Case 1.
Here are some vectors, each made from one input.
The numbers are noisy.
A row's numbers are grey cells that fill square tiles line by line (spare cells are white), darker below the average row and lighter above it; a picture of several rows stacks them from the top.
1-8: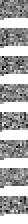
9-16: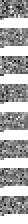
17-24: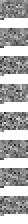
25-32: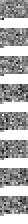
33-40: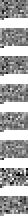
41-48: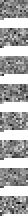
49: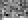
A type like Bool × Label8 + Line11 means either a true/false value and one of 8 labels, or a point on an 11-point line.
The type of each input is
Line6.
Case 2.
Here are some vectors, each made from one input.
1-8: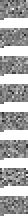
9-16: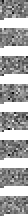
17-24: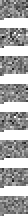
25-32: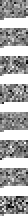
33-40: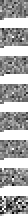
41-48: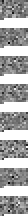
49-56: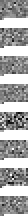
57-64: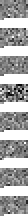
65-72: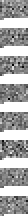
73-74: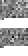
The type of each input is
Circle14 + Unit.
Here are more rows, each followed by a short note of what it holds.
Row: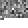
a point on a 14-point circle
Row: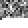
a point on a 14-point circle
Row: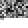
a fixed value
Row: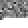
a point on a 14-point circle
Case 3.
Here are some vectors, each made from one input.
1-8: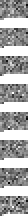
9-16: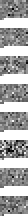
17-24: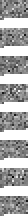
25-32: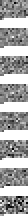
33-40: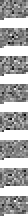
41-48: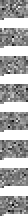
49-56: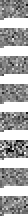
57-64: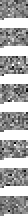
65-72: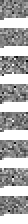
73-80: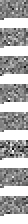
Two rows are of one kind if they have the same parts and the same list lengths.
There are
2 kinds of row.
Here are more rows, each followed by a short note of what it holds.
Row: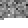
a point on a 14-point circle
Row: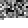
a fixed value
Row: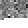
a point on a 14-point circle
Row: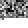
a fixed value
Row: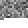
a point on a 14-point circle
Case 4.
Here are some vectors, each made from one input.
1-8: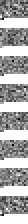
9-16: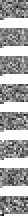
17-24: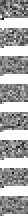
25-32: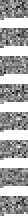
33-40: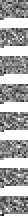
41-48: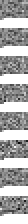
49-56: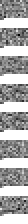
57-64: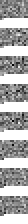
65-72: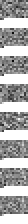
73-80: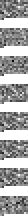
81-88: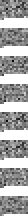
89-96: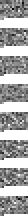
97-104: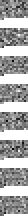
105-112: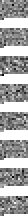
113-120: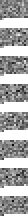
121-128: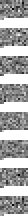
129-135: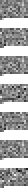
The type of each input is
Tree17.
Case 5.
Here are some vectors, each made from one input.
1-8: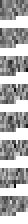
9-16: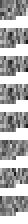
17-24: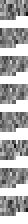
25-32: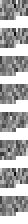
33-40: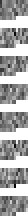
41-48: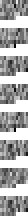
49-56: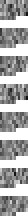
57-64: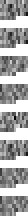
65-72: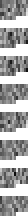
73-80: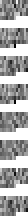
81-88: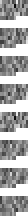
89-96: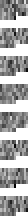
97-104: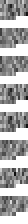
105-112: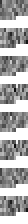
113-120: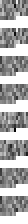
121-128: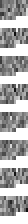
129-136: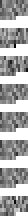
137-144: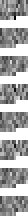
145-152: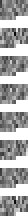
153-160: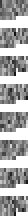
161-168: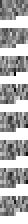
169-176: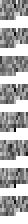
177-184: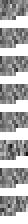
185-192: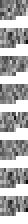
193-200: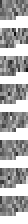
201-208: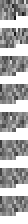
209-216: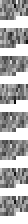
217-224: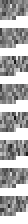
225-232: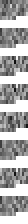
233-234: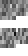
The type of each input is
Label7.
